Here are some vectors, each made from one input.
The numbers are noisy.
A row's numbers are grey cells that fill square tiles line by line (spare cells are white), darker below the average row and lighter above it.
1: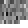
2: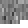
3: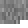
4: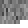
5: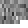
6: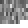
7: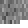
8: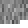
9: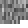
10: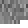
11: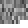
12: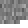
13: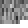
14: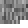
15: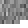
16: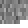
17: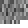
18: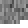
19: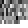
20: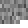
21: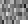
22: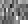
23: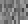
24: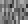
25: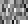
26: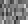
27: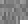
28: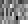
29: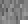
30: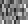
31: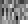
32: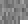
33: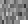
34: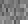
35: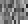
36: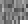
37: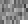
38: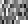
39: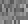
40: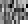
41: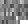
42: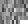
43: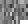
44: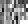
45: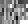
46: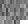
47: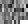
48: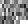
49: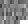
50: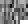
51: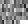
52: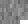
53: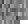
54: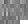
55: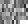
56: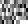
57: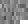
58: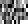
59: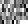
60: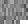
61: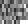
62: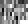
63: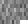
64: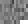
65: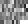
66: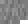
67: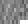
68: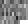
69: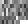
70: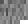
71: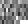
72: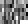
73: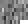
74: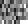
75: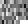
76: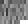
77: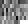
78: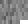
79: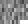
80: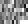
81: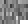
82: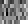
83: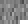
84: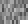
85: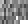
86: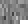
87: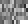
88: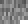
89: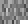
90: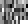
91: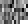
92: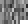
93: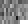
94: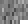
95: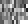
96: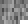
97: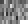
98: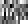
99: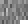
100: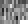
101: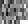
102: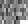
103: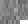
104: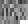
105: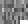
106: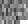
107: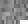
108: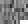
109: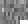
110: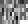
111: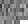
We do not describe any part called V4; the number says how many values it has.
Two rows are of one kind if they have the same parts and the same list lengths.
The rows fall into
3 kinds.
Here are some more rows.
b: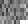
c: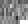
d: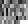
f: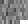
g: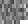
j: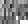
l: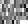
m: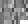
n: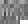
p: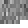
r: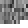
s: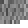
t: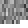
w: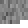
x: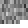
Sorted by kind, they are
b, g, j, l, m, n, t
c, d, p, r, x
f, s, w

